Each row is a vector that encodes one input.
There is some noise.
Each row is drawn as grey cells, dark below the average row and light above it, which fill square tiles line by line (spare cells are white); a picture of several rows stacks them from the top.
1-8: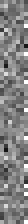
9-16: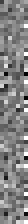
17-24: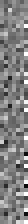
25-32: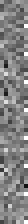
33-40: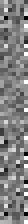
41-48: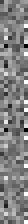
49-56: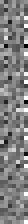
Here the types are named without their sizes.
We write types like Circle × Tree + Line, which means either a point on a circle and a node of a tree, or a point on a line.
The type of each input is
Bool × Label.
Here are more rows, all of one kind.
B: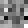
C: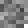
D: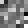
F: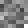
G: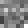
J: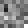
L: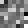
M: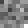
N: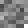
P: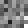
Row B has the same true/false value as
G and M.
